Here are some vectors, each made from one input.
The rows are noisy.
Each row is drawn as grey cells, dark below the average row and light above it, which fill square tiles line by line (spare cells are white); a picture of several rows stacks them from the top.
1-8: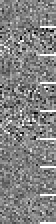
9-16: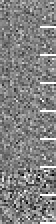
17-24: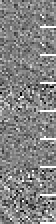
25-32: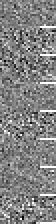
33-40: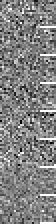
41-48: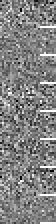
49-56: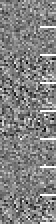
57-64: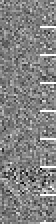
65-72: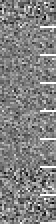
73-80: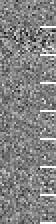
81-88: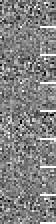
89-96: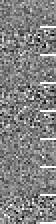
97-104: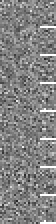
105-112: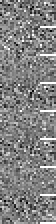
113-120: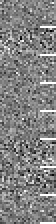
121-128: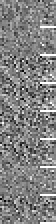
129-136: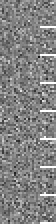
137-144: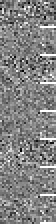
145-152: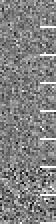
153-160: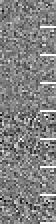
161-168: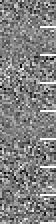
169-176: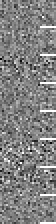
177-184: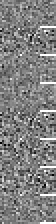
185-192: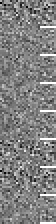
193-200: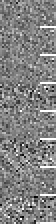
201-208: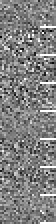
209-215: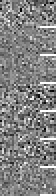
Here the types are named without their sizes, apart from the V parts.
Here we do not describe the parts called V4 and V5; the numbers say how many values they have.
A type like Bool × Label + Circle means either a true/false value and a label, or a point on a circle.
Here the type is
Bool × V4 + Line + (Tree + Unit) × V5.
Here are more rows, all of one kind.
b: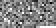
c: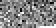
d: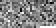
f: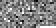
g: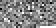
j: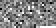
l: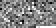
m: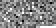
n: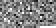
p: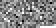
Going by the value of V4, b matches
d and n.
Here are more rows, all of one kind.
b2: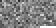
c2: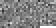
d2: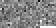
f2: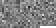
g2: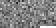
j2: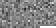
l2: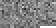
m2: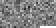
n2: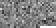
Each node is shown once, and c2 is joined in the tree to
j2 and l2.
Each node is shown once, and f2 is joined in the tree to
g2.
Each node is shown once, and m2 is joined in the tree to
g2, l2 and n2.
